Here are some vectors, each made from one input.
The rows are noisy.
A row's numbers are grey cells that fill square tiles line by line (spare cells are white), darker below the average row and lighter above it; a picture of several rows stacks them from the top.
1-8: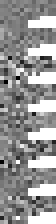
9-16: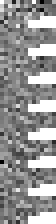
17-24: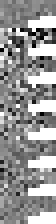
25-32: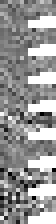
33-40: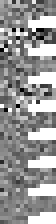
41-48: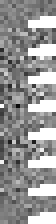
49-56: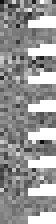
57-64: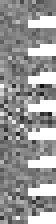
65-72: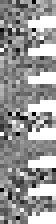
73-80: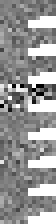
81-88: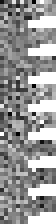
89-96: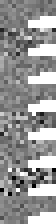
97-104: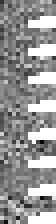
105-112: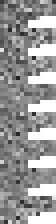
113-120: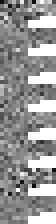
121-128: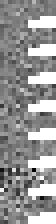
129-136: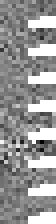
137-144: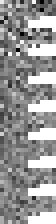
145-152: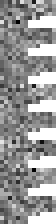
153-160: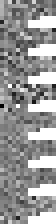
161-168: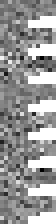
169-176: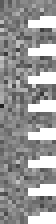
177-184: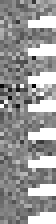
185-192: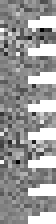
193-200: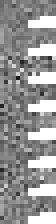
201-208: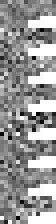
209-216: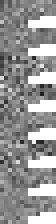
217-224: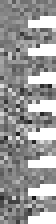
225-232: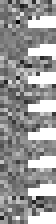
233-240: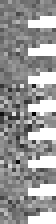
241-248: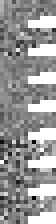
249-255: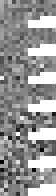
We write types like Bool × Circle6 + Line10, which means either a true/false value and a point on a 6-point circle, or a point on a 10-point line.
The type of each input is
Bool × Circle10.
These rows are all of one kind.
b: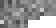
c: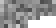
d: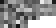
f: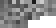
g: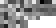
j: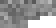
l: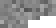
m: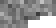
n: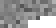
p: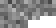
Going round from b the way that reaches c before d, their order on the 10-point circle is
b, g, p, f, m, c, j, n, l, d.
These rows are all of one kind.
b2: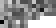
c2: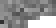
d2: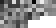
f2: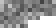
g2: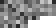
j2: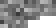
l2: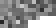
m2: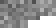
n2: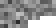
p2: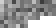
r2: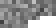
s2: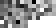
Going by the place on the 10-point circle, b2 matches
j2 and p2.
